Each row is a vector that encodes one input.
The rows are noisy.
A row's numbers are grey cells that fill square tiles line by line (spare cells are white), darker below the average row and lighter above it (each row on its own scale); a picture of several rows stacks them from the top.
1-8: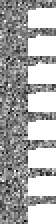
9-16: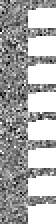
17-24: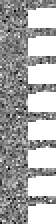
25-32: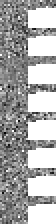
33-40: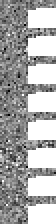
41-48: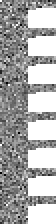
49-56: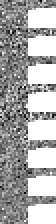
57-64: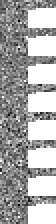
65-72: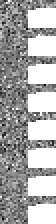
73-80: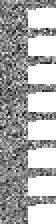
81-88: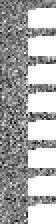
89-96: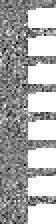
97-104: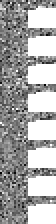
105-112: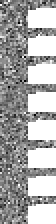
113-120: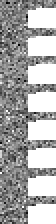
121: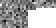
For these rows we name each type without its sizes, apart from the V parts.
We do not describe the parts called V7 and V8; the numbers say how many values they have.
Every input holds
a value of V7, together with either a point on a line and a true/false value, or a value of V8.
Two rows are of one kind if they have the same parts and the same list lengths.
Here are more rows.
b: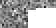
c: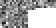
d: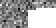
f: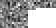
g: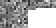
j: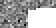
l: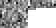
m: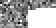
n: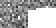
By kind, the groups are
b, c, d, j, m, n
f, g, l

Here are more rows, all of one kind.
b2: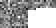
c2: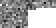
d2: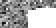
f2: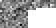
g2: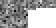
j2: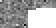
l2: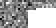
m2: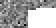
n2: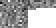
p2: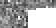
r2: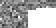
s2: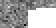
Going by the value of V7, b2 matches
n2 and p2.
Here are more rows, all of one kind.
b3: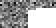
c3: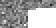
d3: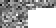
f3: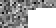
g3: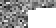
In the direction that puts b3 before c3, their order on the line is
b3, g3, c3, f3, d3.
